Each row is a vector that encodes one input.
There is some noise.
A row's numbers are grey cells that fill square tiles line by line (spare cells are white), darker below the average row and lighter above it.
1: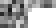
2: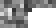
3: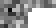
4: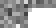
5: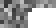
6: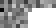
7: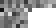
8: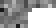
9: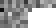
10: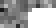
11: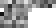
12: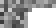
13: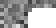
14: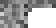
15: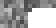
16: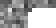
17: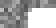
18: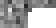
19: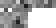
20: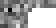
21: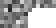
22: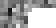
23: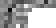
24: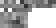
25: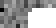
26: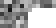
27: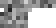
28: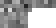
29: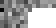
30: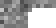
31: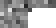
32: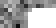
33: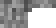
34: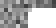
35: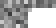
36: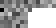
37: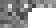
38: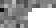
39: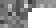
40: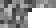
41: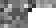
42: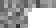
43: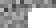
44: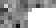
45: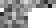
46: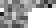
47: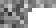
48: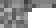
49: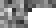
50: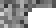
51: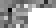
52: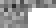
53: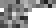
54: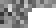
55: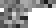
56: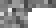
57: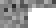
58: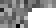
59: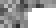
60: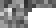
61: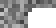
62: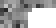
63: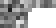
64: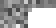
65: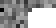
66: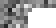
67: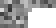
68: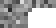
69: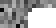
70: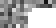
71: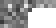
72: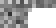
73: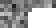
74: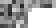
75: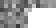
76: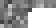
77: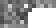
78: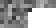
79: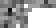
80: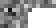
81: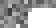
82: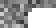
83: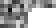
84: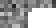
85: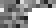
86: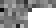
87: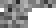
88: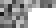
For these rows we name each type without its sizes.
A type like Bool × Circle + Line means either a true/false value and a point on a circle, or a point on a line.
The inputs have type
Line × (Line + Tree).
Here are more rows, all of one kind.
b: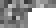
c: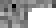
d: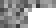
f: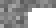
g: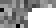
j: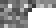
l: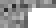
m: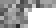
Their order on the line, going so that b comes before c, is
g, j, b, c, f, d, l, m.
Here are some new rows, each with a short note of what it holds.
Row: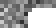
a point on a line and a node of a tree
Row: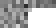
a point on a line and a node of a tree
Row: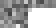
a point on a line and a node of a tree
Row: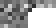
a point on a line and a node of a tree
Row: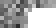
a point on a line and a node of a tree
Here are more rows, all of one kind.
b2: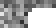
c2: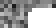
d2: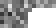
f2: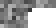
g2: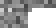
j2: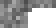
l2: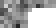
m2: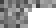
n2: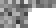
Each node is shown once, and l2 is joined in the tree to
j2 and m2.
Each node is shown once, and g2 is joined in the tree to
b2 and j2.
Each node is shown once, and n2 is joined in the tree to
b2.
